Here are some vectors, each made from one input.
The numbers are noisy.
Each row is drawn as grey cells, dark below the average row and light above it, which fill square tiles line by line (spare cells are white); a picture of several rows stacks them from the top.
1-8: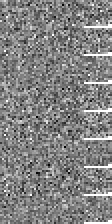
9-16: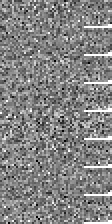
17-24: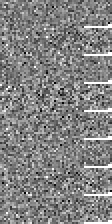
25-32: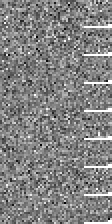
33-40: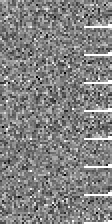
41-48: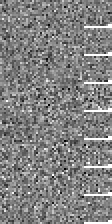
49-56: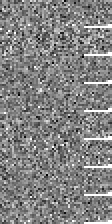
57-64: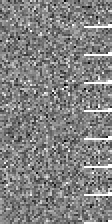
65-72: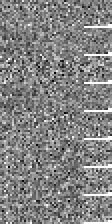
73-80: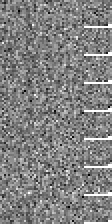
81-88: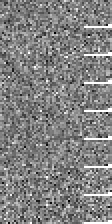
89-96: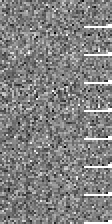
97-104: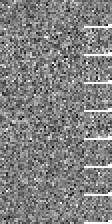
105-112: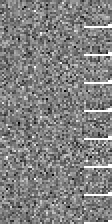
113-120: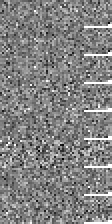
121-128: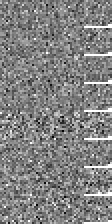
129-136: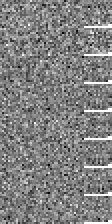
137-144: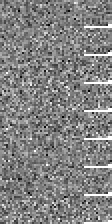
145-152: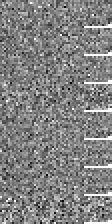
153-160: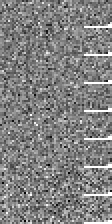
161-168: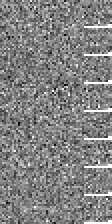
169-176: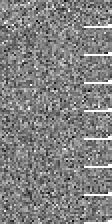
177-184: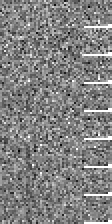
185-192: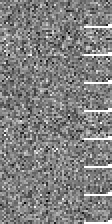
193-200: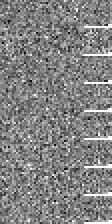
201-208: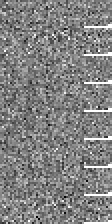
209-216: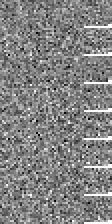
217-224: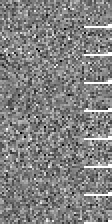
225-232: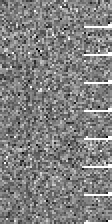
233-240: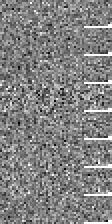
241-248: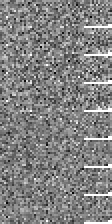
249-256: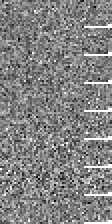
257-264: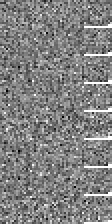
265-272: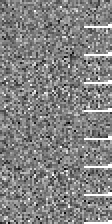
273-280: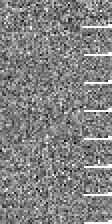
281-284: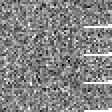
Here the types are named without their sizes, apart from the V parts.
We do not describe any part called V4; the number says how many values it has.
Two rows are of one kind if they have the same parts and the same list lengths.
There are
5 kinds of row.
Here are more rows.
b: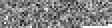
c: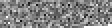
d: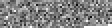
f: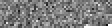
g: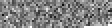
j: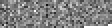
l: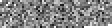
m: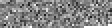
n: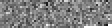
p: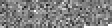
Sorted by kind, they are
b
c, d, g, m
f, n
j, p
l

